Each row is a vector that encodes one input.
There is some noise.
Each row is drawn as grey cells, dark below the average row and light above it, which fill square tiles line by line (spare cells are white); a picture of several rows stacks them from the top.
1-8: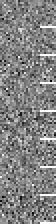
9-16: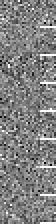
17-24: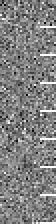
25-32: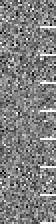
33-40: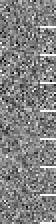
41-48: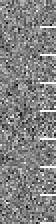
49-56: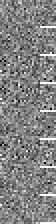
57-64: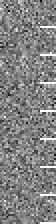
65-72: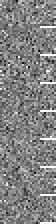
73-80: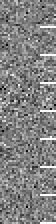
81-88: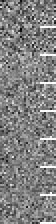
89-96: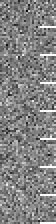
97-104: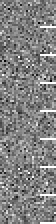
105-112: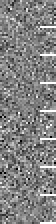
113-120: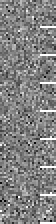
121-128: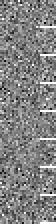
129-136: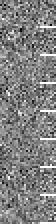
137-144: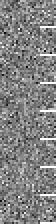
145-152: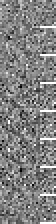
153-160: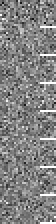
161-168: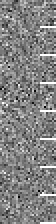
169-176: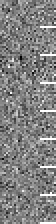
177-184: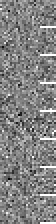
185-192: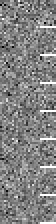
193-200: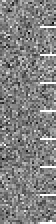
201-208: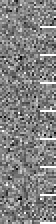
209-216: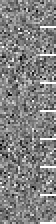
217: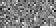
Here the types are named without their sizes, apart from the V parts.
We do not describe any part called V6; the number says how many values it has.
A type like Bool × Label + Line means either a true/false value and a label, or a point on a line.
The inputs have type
Bool × (Circle × (Circle + V6) + Line).
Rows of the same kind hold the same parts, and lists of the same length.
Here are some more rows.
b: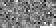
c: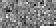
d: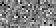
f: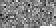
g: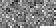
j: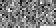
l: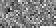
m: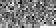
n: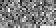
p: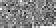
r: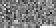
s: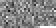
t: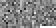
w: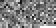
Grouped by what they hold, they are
b, f, p, s, t
c, g, l, r
d, j, m, n, w

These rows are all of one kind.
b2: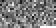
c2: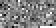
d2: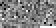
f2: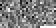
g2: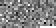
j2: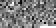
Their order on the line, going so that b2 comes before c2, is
g2, j2, b2, d2, f2, c2.
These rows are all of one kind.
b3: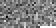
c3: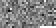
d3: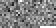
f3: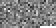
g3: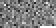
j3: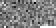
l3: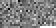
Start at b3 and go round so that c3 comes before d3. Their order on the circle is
b3, j3, l3, c3, g3, f3, d3.
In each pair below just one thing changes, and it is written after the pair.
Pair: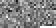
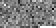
the true/false value
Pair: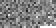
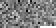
the value of V6
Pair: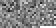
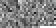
the place on the circle
